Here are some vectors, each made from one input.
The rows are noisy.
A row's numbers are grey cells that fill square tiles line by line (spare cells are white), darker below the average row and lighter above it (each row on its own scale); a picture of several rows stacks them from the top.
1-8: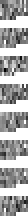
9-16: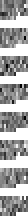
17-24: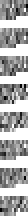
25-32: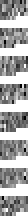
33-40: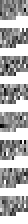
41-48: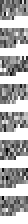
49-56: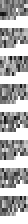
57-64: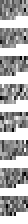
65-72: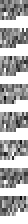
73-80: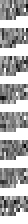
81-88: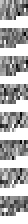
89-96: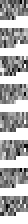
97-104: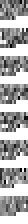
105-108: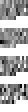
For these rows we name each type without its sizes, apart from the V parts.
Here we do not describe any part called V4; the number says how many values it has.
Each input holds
a value of V4, together with either a label, or a point on a line.
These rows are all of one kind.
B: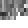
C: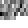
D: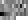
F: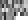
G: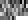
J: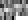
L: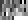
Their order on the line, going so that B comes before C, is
D, B, C, F, L, J, G.
